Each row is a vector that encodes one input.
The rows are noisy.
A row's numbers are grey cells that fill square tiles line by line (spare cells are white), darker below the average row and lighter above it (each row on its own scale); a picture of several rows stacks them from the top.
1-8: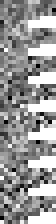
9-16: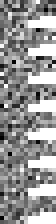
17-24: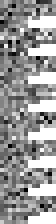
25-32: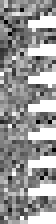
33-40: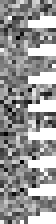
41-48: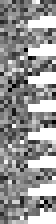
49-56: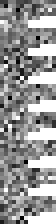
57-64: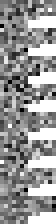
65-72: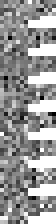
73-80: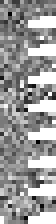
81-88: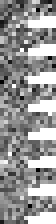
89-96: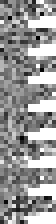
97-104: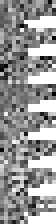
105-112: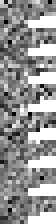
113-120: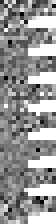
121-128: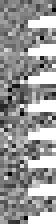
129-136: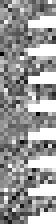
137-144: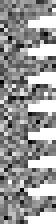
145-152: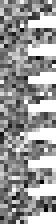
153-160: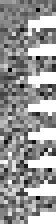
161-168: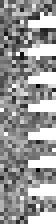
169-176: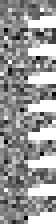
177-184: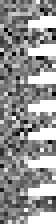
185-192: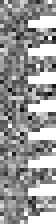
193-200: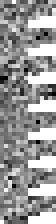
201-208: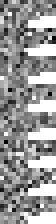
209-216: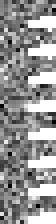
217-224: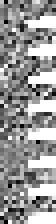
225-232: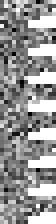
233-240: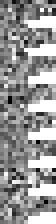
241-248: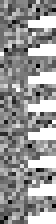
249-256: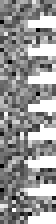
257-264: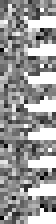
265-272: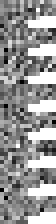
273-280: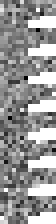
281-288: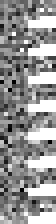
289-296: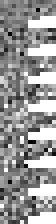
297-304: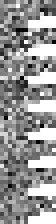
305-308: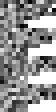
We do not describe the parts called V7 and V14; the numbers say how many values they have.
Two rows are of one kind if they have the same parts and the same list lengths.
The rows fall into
3 kinds.
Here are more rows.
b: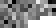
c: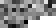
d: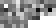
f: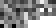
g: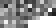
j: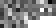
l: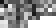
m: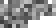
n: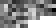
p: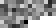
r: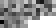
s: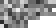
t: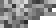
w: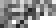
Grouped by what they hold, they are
b, f, g, j, l, w
c, p
d, m, n, r, s, t

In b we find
a point on a 10-point circle and a true/false value.
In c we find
a fixed value.
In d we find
a value of V7 and a value of V14.
